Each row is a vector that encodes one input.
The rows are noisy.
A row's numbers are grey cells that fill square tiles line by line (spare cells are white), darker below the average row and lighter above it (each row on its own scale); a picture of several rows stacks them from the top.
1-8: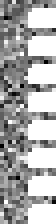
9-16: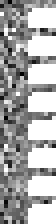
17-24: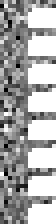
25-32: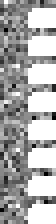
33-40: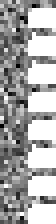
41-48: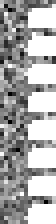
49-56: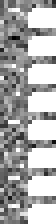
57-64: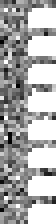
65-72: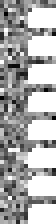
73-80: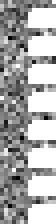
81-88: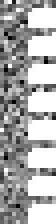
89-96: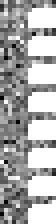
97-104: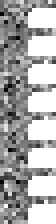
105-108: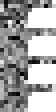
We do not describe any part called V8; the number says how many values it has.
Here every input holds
a true/false value, together with either a node of a 10-node tree, or a value of V8.
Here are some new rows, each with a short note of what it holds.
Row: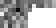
a true/false value and a value of V8
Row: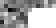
a node of a 10-node tree and a true/false value
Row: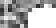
a node of a 10-node tree and a true/false value
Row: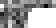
a true/false value and a value of V8
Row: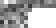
a node of a 10-node tree and a true/false value
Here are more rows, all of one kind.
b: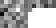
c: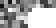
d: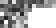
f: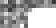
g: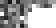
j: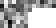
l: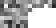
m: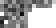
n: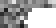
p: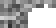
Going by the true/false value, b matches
j, l, n and p.
